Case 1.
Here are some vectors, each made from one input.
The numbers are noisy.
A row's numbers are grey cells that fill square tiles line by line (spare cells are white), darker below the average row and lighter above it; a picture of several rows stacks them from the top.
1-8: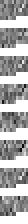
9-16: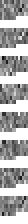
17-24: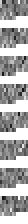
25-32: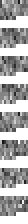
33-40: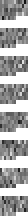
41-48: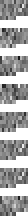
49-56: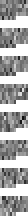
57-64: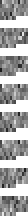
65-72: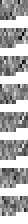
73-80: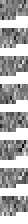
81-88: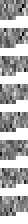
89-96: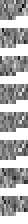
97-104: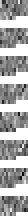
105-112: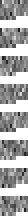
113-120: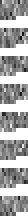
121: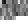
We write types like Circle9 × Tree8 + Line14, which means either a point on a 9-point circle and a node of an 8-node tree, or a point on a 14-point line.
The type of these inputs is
Bool × (Circle6 + Unit) × Line4.
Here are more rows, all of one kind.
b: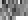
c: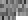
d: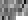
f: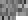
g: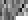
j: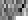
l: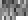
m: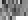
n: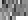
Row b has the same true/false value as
l, m and n.
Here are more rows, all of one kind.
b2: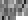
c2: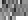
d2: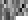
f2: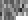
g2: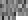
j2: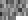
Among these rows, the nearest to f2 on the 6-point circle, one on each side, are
d2 and j2.
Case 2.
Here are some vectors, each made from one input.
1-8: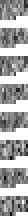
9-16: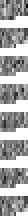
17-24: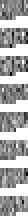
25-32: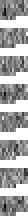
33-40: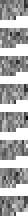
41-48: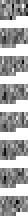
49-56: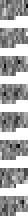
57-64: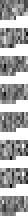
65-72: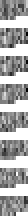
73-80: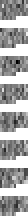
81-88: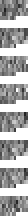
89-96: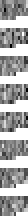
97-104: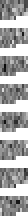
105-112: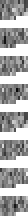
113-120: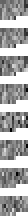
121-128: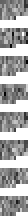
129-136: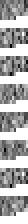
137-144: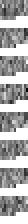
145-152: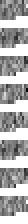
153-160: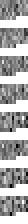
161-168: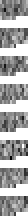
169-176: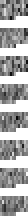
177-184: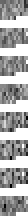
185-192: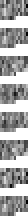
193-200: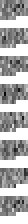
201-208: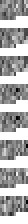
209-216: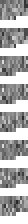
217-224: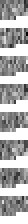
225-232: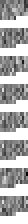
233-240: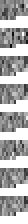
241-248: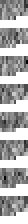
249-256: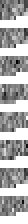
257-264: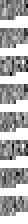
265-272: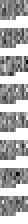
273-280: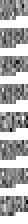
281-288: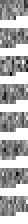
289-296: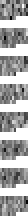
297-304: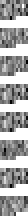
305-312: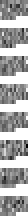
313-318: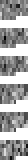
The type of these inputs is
Circle6 × Circle9 + Line9.
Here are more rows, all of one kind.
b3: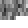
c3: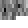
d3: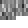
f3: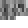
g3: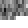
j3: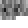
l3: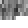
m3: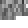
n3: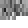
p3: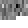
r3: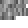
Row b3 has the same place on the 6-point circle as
c3, f3 and g3.
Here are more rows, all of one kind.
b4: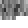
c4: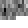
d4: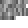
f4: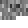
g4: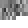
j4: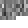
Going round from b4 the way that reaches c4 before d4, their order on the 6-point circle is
b4, c4, d4, f4, j4, g4.
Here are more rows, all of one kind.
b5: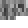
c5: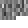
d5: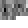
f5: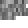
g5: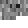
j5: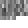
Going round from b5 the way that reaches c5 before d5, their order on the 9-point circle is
b5, c5, j5, f5, g5, d5.
